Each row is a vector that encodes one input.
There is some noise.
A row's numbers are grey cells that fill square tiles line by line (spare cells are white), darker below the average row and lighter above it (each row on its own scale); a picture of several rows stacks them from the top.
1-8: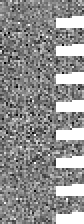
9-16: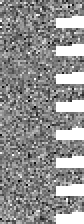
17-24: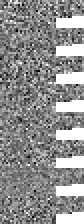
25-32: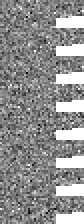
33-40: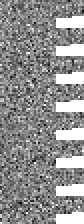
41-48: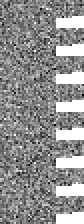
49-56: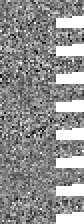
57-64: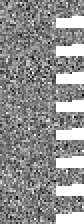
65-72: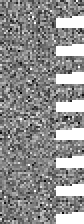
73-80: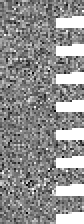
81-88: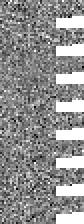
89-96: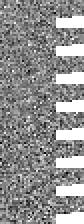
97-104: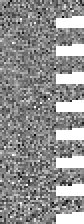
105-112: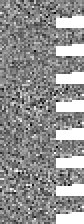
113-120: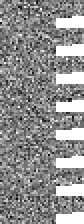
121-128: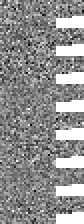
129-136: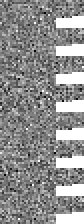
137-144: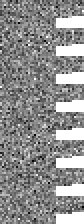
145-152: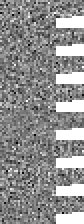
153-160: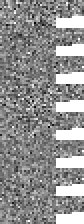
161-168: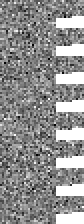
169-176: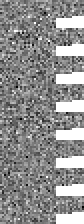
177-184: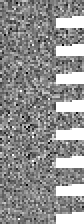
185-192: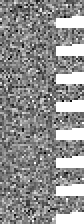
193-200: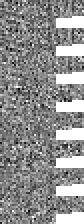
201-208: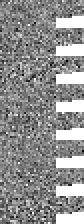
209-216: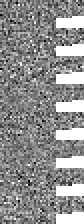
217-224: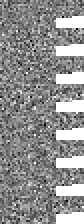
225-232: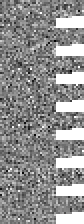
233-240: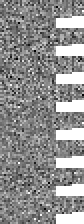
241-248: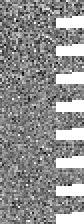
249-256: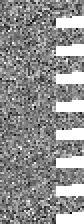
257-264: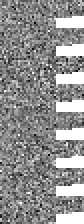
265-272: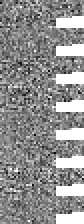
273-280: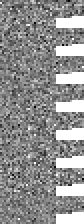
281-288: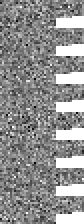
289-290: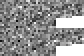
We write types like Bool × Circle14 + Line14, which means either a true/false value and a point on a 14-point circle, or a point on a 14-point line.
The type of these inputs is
Line7 + Line10.
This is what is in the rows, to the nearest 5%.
About 50% of them hold a point on a 7-point line. The rest hold a point on a 10-point line.
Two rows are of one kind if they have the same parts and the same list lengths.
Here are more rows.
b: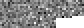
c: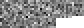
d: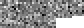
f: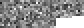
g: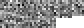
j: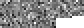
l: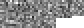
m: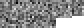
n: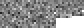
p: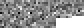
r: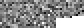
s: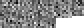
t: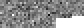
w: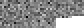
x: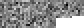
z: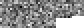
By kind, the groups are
b, c, f, j, m, n, p, r, s, w, x
d, g, l, t, z

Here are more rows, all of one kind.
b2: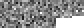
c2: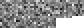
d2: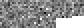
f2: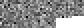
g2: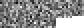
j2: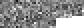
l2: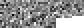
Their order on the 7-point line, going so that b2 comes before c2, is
l2, b2, j2, g2, c2, f2, d2.
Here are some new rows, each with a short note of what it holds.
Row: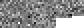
a point on a 10-point line
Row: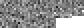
a point on a 7-point line
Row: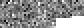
a point on a 10-point line
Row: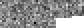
a point on a 10-point line
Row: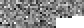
a point on a 10-point line
